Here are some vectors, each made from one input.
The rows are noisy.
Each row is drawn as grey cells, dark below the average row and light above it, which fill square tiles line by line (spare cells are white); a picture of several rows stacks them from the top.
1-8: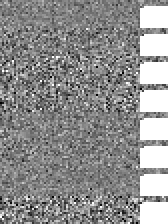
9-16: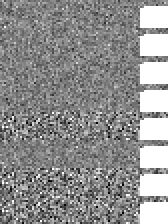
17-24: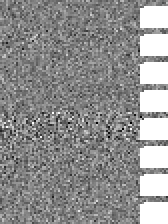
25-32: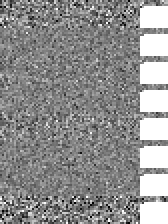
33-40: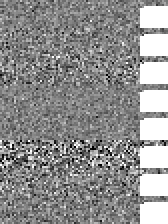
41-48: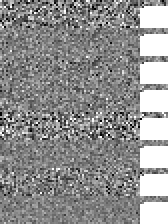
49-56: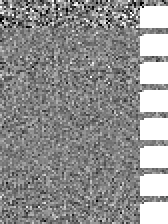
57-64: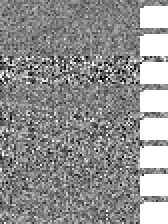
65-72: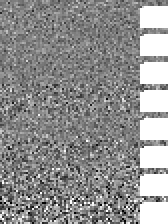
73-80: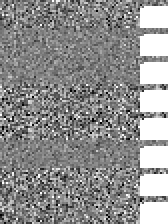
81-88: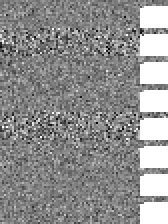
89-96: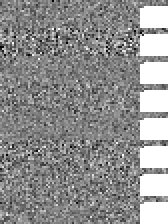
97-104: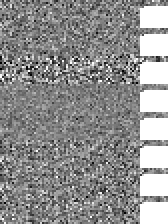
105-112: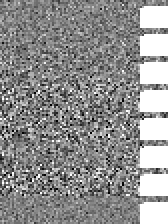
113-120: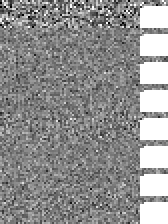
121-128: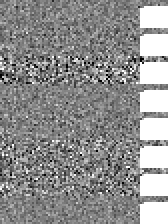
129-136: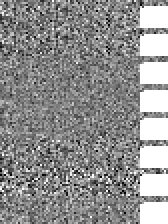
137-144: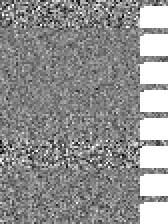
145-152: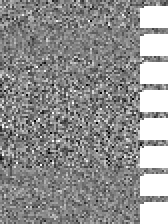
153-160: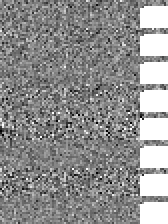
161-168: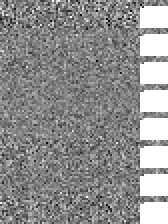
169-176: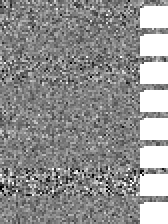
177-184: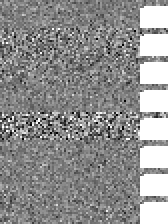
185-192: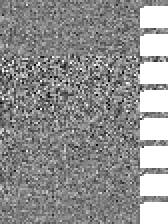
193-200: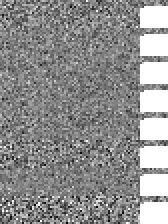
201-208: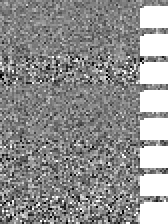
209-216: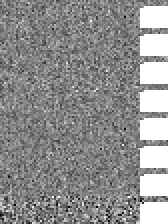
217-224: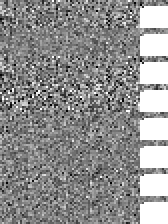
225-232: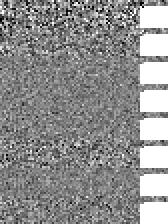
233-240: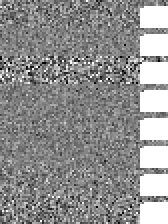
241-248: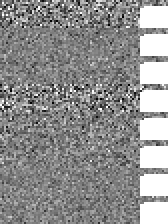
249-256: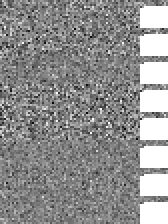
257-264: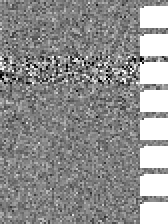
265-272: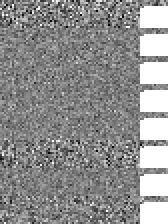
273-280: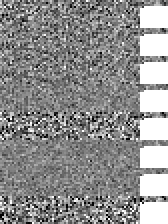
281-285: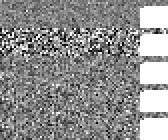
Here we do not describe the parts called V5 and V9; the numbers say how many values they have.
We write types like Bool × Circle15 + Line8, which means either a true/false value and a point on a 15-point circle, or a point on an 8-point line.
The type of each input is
Bool × V5 + Tree10 × (Tree10 + V9).
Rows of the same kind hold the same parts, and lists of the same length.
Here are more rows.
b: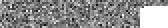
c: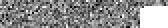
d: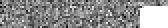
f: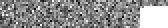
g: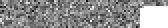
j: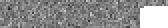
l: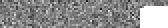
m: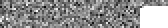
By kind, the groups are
b, d, g, l
c, j, m
f

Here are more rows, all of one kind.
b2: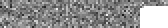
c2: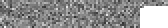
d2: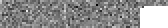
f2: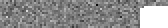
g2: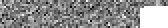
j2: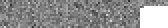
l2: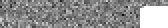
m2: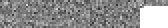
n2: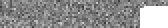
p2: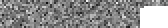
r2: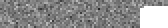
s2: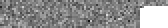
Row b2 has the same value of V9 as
f2, g2, l2 and p2.
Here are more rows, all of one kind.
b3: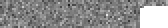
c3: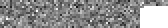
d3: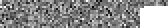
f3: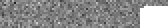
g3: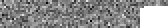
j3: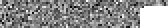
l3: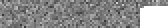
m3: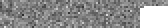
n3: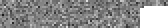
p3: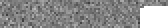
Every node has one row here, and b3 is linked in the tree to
j3.
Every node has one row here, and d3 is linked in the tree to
f3.
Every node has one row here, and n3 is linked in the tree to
g3.
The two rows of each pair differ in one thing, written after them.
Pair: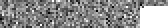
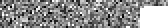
the true/false value
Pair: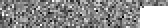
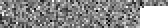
the value of V5
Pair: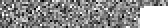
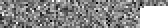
the true/false value
